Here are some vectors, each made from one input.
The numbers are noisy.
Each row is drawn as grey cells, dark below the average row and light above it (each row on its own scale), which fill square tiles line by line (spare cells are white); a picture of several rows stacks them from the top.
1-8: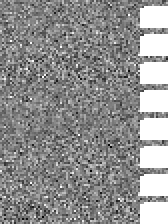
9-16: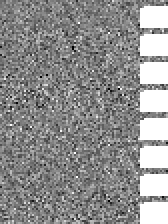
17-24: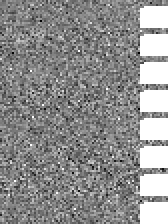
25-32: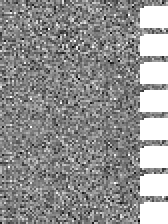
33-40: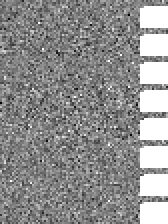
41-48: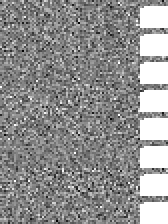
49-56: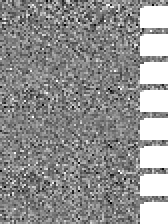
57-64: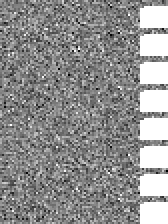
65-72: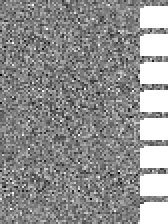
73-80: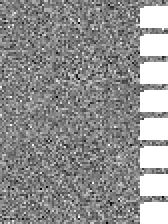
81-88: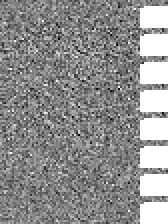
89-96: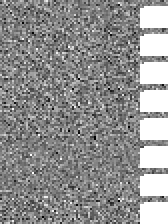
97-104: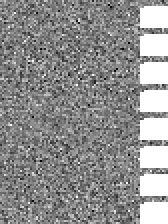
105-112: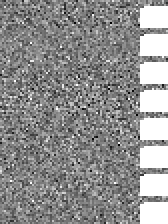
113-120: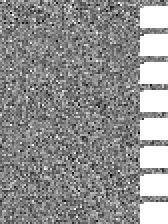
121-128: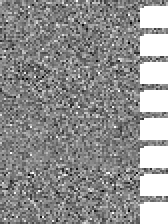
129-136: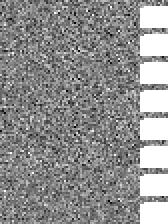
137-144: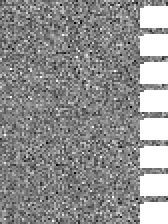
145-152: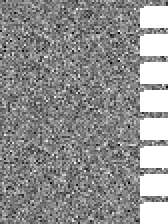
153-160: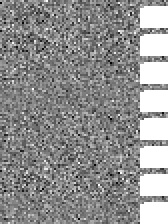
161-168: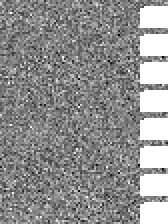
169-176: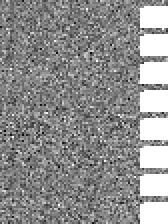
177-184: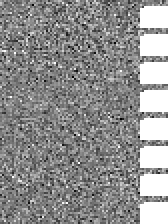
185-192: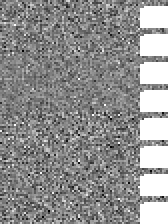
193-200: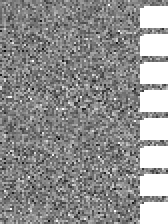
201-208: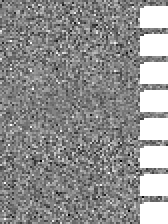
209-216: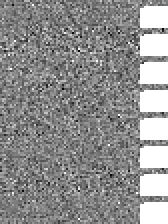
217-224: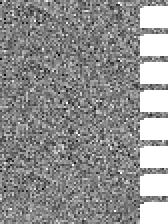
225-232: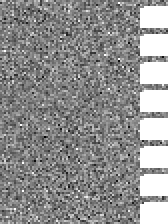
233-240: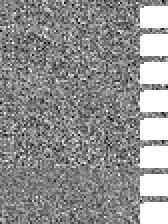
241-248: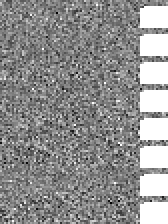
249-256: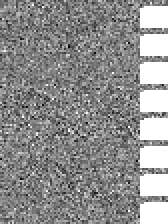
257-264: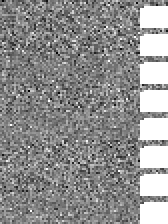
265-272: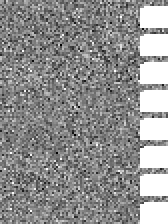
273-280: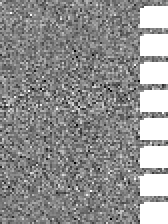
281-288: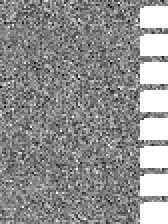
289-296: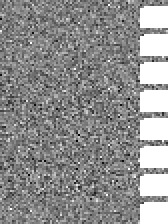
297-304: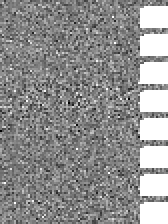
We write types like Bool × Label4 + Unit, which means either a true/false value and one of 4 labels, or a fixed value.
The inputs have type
Circle18 × Circle19 + Line13.
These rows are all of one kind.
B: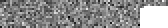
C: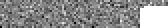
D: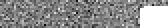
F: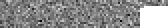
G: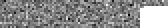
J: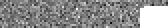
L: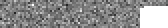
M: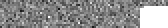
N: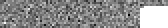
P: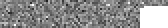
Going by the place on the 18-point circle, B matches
C and M.
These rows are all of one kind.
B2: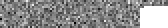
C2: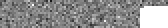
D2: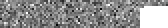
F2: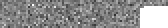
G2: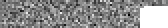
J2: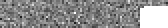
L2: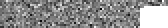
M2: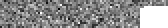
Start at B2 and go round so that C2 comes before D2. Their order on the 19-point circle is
B2, C2, F2, M2, G2, D2, L2, J2.
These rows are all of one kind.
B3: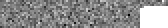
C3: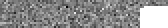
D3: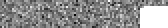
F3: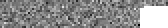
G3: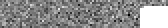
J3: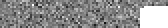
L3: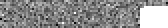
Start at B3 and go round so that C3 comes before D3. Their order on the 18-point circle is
B3, F3, J3, C3, L3, G3, D3.
